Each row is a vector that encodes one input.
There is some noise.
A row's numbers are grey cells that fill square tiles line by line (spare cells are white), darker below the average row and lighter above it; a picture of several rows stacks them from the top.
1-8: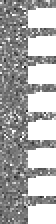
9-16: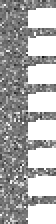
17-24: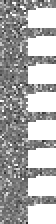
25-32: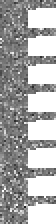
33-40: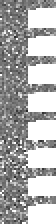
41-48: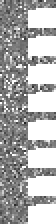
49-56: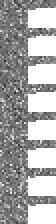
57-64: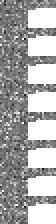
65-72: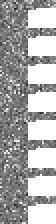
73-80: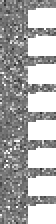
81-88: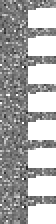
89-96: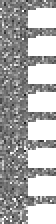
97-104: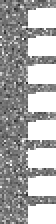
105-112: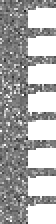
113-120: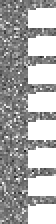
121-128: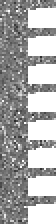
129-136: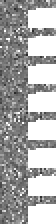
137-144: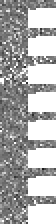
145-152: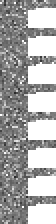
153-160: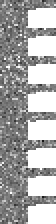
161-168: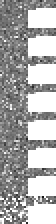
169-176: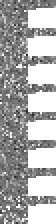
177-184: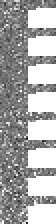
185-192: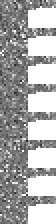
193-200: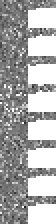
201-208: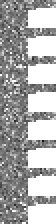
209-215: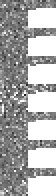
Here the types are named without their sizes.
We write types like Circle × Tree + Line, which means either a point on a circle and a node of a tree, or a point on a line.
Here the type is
Circle × Circle + Line.
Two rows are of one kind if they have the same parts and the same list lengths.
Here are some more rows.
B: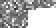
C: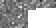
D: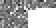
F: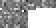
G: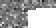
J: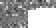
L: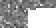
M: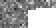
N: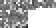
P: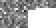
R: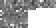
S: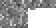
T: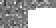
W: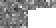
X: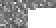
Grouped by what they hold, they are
B, C, D, F, G, J, M, P, T, W
L, N, R, S, X

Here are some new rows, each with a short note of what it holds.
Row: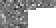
a point on each of two circles
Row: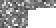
a point on a line
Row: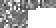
a point on a line
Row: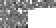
a point on each of two circles
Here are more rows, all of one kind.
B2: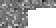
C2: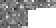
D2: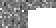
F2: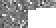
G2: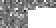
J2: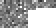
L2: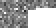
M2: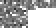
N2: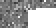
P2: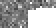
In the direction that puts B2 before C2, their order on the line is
B2, C2, M2, P2, F2, J2, N2, G2, L2, D2.
